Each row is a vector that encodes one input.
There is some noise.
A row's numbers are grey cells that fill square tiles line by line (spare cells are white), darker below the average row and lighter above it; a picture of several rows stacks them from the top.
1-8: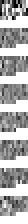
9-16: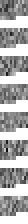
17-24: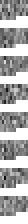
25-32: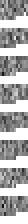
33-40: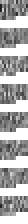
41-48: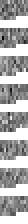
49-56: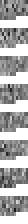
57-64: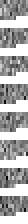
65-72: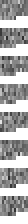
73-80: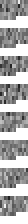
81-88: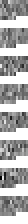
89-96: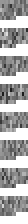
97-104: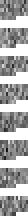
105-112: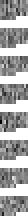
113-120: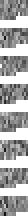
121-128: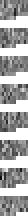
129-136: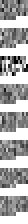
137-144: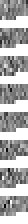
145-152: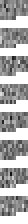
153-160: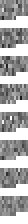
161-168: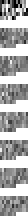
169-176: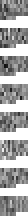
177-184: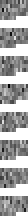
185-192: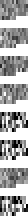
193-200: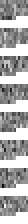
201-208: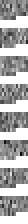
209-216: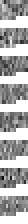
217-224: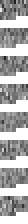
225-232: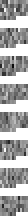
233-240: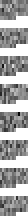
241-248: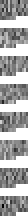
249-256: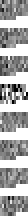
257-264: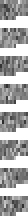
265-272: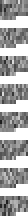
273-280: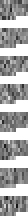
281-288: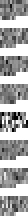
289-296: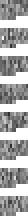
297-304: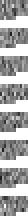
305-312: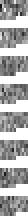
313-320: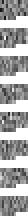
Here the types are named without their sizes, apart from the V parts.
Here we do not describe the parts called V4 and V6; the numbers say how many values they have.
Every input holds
either a fixed value, or a label, four true/false values, a value of V4 and a value of V6.
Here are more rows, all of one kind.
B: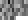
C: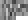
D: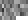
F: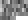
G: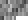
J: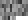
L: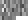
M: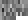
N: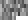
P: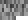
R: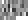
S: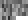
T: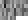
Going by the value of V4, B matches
J, L, R and T.
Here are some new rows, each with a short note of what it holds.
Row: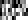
a fixed value
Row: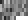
a label, four true/false values, a value of V4 and a value of V6
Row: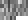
a label, four true/false values, a value of V4 and a value of V6
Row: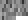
a label, four true/false values, a value of V4 and a value of V6
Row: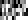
a fixed value
